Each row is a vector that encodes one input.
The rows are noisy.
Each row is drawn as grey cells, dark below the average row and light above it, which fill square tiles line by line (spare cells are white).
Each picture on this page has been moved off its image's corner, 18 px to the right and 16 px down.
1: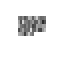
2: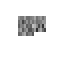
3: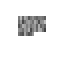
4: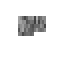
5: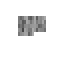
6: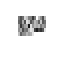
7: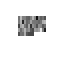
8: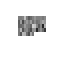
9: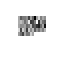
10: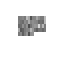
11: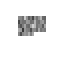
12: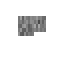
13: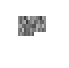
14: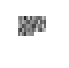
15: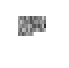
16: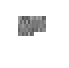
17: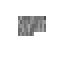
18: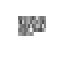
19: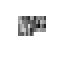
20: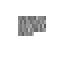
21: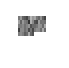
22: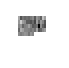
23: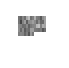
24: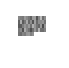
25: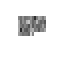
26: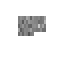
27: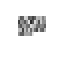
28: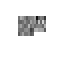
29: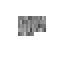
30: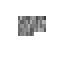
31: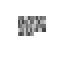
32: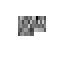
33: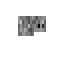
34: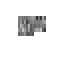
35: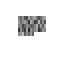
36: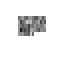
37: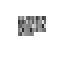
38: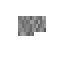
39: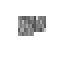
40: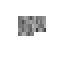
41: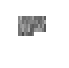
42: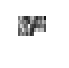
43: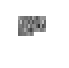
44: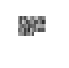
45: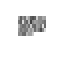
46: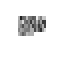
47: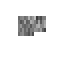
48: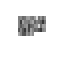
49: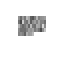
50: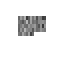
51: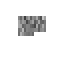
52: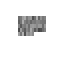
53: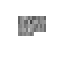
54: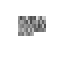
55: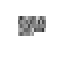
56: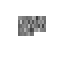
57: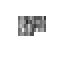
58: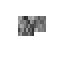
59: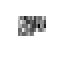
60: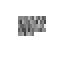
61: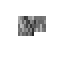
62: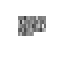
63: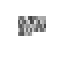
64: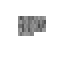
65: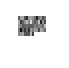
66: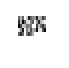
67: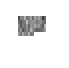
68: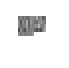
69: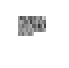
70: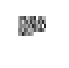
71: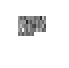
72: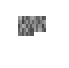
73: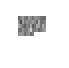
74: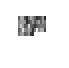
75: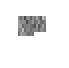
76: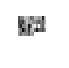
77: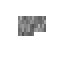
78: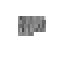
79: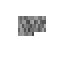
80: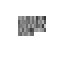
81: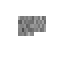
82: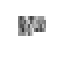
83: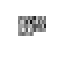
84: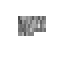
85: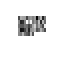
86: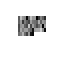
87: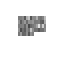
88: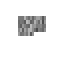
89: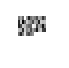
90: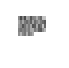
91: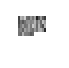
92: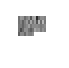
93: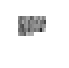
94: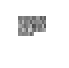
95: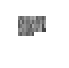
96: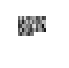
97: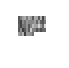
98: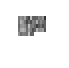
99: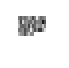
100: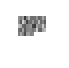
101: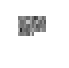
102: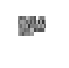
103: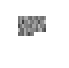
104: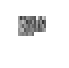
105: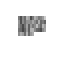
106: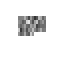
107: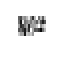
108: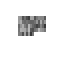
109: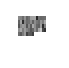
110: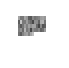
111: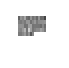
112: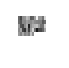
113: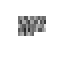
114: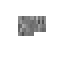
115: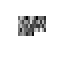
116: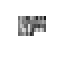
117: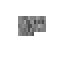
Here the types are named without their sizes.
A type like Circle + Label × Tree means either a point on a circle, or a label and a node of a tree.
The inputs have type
List(Circle).
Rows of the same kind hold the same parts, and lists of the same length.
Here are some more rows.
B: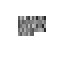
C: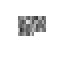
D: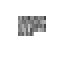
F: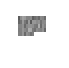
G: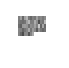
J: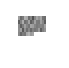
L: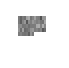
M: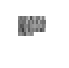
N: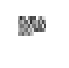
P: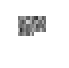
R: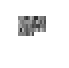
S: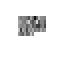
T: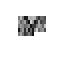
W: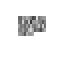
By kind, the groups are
B, J, M, T
C, P, R, S
D, F, G, L, N, W

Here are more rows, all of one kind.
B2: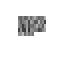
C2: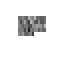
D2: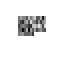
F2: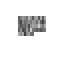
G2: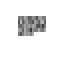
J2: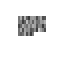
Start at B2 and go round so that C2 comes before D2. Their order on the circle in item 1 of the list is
B2, C2, D2, J2, F2, G2.
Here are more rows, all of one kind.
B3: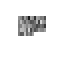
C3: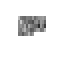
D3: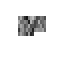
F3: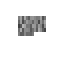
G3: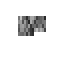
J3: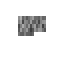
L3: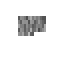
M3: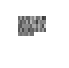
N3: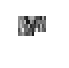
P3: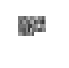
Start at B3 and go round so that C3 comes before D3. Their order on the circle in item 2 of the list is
B3, N3, J3, C3, D3, F3, M3, P3, G3, L3.
